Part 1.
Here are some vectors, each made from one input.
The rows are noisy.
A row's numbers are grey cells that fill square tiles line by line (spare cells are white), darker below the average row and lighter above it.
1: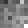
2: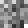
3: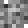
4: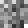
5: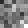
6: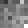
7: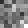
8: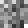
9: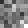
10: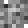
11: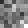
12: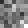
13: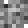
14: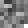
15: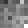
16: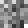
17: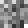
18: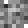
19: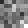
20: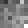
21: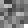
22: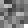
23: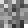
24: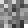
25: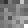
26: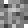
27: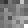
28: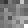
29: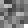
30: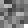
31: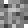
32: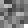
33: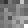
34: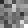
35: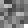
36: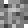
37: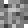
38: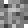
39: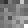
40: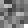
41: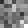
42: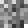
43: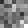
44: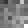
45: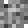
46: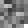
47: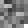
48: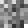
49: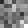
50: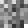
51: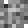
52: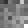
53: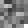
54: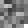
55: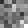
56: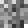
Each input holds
a point on a 5-point line.
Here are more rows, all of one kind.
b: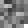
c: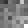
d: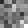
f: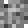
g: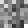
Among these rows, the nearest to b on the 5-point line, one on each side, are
c and g.
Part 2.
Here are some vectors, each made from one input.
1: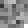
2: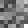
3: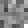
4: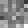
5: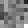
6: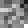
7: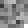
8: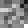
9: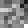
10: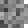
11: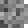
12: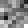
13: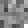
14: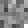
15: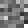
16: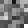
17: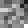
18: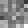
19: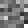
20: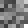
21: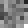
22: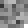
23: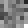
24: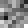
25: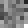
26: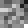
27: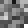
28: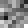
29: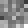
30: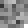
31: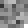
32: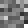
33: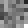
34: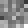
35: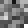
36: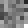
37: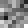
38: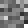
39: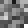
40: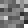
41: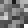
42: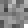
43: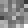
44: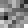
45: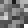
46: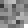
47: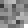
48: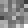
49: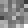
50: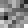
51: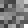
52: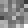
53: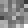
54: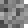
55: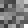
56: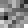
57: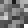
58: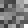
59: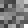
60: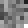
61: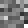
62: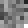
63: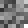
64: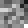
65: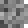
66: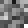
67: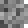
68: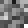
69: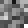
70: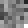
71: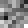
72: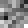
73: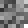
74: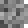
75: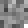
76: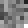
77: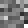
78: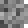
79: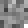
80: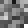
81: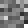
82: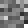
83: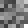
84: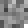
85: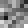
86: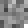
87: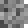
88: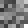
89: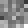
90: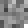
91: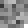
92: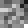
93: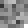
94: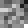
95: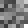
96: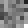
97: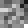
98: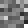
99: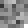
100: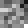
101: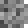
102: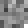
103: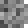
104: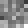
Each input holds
a point on a 10-point line.
